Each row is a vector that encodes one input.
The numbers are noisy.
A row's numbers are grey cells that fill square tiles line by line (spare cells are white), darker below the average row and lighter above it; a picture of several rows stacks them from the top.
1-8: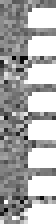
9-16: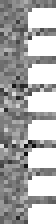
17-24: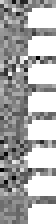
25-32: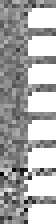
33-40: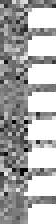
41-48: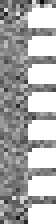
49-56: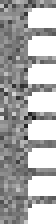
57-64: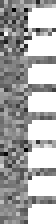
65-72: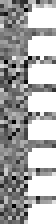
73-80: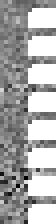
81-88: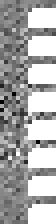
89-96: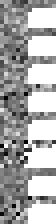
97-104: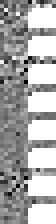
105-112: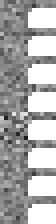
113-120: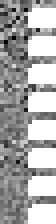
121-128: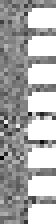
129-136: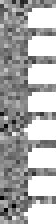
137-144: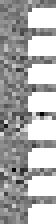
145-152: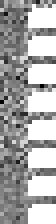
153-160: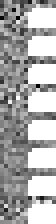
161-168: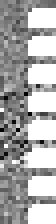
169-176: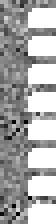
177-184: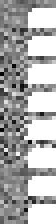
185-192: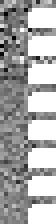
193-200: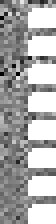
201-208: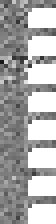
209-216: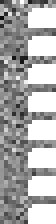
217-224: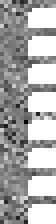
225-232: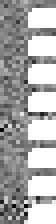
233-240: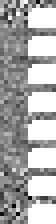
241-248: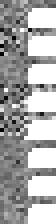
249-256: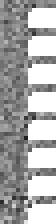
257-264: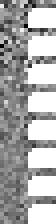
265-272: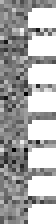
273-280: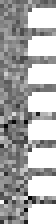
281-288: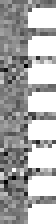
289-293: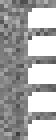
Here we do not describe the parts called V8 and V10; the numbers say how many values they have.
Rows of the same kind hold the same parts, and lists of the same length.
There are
4 kinds of row.
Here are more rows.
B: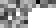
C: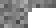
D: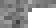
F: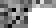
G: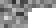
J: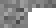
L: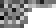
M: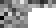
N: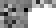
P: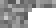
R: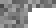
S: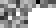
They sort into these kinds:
B, S
C, D, J, R
F, L, M, N
G, P

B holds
a fixed value.
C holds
two values of V10.
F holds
a point on a 5-point circle and a true/false value.
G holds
a point on a 6-point circle and a value of V8.
